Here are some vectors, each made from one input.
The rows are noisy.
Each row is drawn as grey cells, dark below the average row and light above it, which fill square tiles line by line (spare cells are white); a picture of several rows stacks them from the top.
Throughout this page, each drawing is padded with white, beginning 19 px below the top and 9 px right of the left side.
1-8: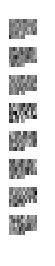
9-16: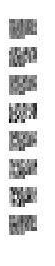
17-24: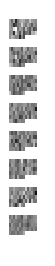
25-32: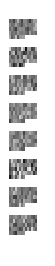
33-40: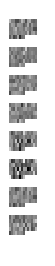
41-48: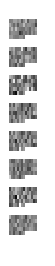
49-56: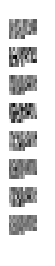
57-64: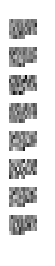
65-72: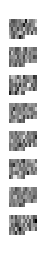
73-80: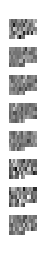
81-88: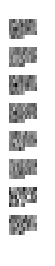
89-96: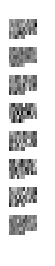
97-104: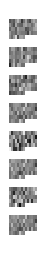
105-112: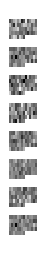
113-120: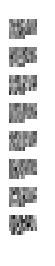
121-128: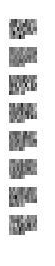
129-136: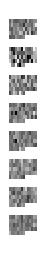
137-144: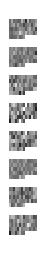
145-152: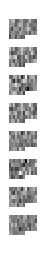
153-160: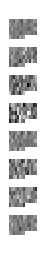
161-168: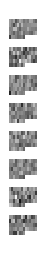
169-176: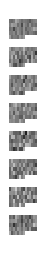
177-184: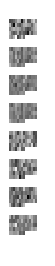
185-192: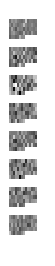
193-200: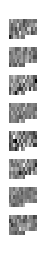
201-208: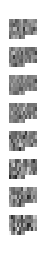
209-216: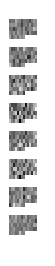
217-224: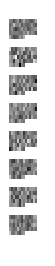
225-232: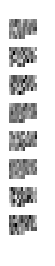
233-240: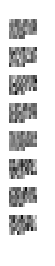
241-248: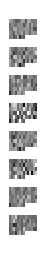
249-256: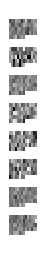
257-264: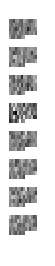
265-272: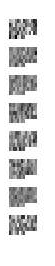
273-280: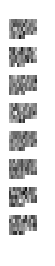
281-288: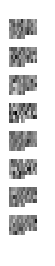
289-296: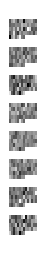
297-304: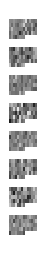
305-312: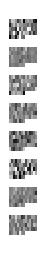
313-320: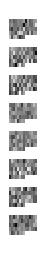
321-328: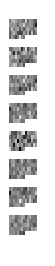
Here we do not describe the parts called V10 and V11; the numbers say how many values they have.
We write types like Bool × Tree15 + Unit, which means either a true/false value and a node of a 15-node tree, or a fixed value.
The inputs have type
Bool × V10 × V10 × V11 + List3(Line7).
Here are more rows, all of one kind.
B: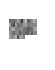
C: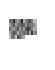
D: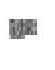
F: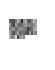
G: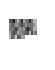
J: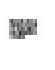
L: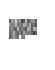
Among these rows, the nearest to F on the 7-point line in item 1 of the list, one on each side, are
B and G.
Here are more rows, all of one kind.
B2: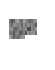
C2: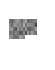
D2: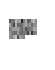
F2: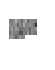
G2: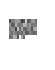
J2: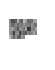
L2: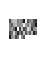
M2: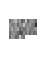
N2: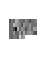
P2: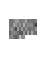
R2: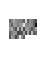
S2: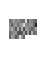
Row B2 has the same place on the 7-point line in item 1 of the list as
C2, L2, N2 and R2.
